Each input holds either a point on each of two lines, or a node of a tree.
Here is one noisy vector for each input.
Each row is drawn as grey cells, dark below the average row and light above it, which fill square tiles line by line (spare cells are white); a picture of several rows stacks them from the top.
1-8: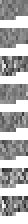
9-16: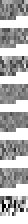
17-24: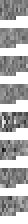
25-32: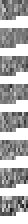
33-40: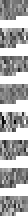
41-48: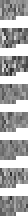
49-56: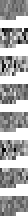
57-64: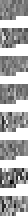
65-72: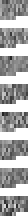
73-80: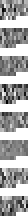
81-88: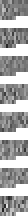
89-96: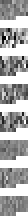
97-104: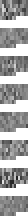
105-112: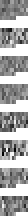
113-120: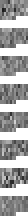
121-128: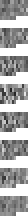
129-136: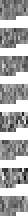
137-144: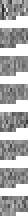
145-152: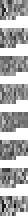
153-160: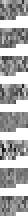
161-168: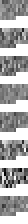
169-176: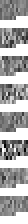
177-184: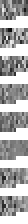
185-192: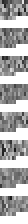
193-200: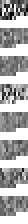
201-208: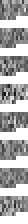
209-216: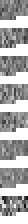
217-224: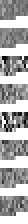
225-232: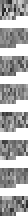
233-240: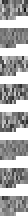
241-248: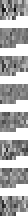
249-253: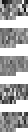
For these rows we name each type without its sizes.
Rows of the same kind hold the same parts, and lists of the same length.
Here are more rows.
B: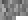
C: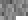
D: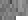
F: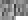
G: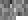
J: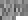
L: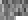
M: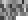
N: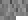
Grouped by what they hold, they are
B, F, J, L, M
C, D, G, N

